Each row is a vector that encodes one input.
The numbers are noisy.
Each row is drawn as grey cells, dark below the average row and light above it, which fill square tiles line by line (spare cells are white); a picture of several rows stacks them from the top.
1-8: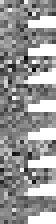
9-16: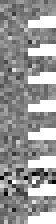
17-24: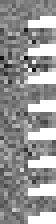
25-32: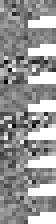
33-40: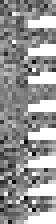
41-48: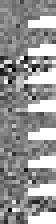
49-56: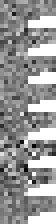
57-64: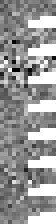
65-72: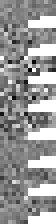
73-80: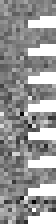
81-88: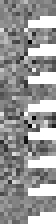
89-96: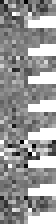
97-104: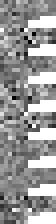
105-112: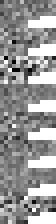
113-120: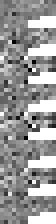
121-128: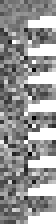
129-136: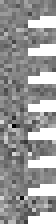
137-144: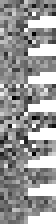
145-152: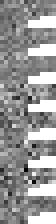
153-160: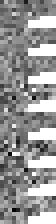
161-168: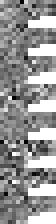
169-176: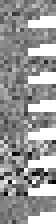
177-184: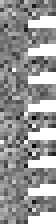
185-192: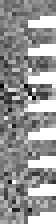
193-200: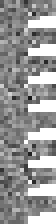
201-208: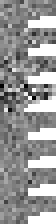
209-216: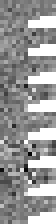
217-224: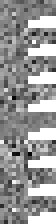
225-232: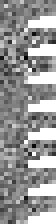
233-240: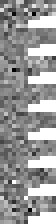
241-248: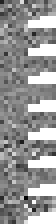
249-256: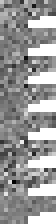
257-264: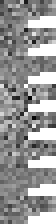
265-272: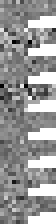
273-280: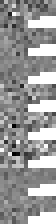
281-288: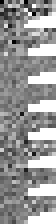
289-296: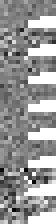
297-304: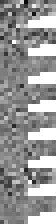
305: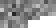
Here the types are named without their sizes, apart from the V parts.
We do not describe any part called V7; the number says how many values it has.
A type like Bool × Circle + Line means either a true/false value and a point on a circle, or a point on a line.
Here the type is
(Bool × Bool × Bool × Bool + Label) × V7.
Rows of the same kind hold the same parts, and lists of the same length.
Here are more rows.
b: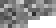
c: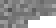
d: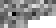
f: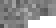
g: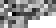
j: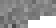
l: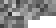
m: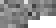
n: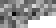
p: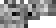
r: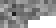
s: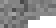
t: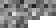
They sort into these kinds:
b, c, d, f, g, j, l, m, n, p, r, t
s

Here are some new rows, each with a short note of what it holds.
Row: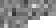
a label and a value of V7
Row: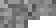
four true/false values and a value of V7
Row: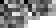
four true/false values and a value of V7
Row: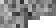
a label and a value of V7
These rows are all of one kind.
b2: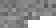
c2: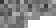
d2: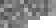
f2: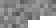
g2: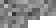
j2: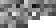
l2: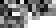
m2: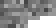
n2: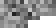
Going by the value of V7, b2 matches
c2, d2 and n2.
